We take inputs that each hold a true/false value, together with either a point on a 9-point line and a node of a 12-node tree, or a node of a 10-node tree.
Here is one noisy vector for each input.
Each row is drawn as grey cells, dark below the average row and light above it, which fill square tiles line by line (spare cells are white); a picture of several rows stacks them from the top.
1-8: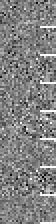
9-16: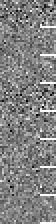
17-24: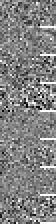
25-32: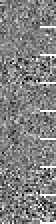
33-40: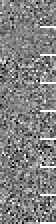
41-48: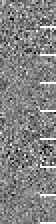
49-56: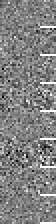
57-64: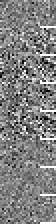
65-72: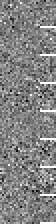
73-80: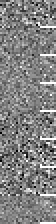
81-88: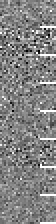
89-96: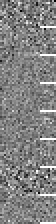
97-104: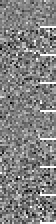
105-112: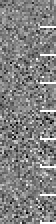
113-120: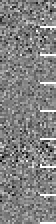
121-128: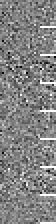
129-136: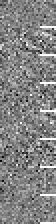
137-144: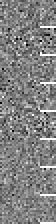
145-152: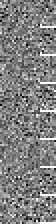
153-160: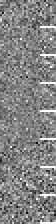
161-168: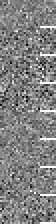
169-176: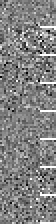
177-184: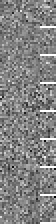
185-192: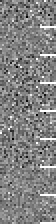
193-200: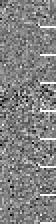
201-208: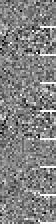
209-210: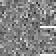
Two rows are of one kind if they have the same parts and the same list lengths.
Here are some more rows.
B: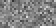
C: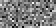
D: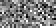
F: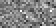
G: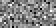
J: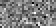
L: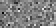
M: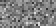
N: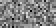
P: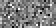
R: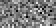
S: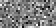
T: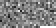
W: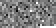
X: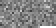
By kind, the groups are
B, D, F, J, M, R, W, X
C, G, L, N, P, S, T

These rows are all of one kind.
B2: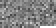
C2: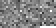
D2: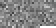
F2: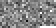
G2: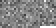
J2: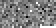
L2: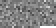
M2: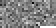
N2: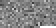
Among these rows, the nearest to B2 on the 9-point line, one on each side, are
G2 and L2.
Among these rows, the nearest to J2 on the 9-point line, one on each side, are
D2 and F2.
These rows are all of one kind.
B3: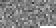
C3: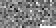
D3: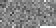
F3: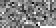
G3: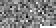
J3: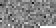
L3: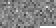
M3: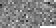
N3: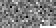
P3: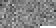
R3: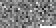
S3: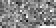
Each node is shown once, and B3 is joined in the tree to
D3, F3 and P3.
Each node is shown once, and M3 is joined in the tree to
G3.
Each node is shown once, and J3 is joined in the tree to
G3.
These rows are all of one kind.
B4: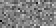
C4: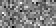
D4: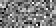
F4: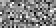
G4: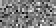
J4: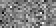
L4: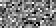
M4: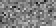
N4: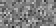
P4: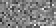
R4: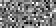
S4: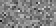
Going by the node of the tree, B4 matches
G4 and S4.
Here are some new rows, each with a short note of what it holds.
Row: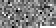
a node of a 10-node tree and a true/false value
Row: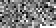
a node of a 10-node tree and a true/false value
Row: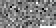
a point on a 9-point line, a node of a 12-node tree and a true/false value
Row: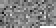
a node of a 10-node tree and a true/false value
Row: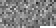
a node of a 10-node tree and a true/false value
